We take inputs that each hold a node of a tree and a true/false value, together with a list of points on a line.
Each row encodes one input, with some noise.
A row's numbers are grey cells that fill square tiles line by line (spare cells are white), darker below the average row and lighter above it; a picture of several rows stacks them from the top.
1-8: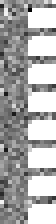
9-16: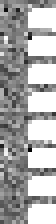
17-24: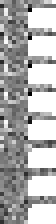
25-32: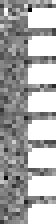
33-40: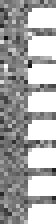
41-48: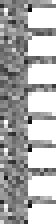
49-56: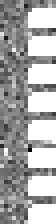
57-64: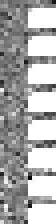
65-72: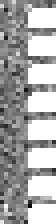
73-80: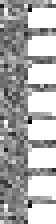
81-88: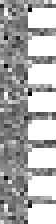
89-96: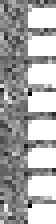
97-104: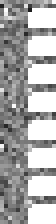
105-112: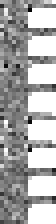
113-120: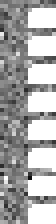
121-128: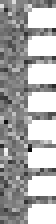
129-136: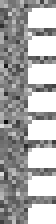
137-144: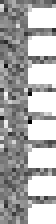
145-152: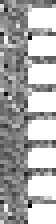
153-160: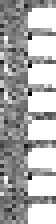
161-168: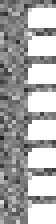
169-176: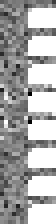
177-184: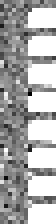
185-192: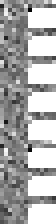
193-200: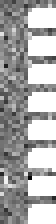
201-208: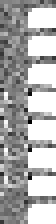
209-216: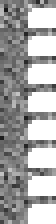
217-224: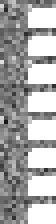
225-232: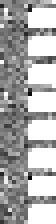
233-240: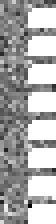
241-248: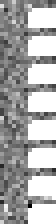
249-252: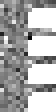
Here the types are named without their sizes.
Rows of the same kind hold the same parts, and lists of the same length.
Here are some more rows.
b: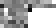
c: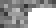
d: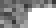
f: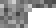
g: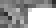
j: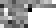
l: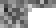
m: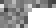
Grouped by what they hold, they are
b, j
c, d, g
f, l, m

